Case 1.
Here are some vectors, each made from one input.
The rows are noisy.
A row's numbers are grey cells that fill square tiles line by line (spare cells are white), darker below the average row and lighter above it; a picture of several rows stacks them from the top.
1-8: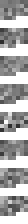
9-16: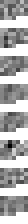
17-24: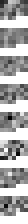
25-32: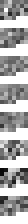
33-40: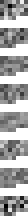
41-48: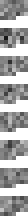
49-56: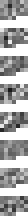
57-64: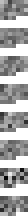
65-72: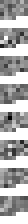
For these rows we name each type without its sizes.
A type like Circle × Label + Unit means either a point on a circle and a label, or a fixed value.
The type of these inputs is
Label.
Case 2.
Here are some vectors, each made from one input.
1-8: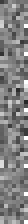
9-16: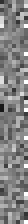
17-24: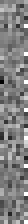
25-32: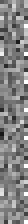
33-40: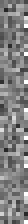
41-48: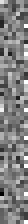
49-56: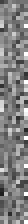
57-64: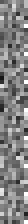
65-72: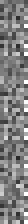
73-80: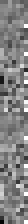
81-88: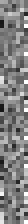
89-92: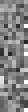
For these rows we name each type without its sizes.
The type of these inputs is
Line × Line.
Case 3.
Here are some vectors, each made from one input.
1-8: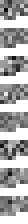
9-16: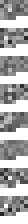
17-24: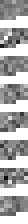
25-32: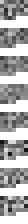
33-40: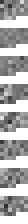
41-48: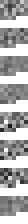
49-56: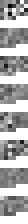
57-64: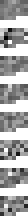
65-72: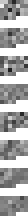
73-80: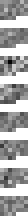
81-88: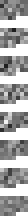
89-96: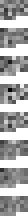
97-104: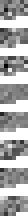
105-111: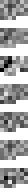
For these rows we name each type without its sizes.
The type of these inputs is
Line.
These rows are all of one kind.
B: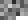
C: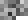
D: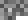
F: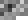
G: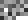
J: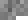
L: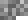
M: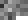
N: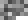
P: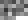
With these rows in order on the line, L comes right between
J and M.
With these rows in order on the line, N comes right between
F and G.
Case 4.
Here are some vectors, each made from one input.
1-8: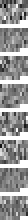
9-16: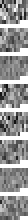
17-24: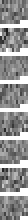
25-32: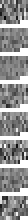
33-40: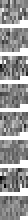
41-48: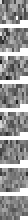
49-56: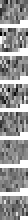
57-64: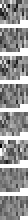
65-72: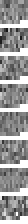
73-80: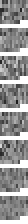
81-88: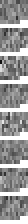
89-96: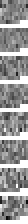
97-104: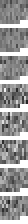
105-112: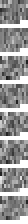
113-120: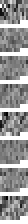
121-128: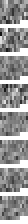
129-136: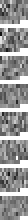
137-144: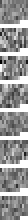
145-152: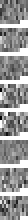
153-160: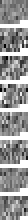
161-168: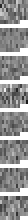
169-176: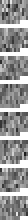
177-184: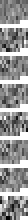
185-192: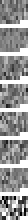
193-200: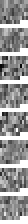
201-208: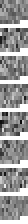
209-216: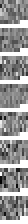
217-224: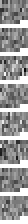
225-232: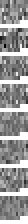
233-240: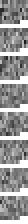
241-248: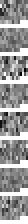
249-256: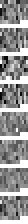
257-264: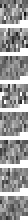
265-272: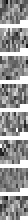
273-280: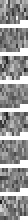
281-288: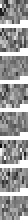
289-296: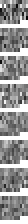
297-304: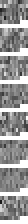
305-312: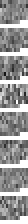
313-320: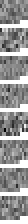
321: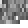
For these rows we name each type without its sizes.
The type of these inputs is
Bool × Bool × Bool.
